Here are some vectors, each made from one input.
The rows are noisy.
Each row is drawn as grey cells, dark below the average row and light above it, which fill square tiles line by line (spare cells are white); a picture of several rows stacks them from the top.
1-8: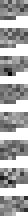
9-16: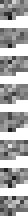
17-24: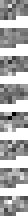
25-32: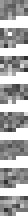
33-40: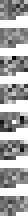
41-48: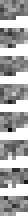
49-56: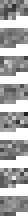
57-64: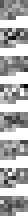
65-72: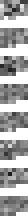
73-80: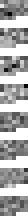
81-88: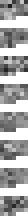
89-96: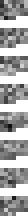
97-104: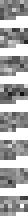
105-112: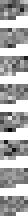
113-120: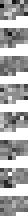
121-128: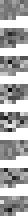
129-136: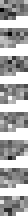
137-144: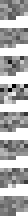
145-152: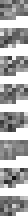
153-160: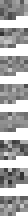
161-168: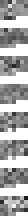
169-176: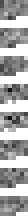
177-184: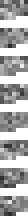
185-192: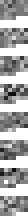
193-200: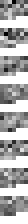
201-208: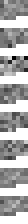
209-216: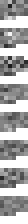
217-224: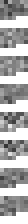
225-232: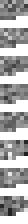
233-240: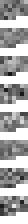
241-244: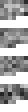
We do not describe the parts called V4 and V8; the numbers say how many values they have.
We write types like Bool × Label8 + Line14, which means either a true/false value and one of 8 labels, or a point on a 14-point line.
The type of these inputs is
Bool × V8 + Line6 + Line9 × List2(V4).
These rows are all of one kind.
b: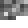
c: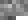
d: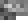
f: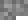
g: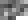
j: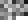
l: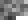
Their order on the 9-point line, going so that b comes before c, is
f, b, c, j, g, l, d.
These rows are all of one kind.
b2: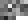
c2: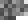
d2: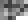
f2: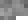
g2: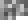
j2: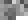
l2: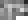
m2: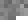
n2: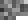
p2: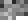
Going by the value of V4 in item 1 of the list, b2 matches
f2 and j2.
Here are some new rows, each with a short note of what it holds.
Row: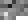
a point on a 9-point line, together with a list of one item
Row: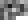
a point on a 9-point line, together with the empty list
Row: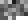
a point on a 9-point line, together with a list of two items
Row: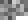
a point on a 9-point line, together with the empty list
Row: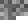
a point on a 9-point line, together with a list of one item
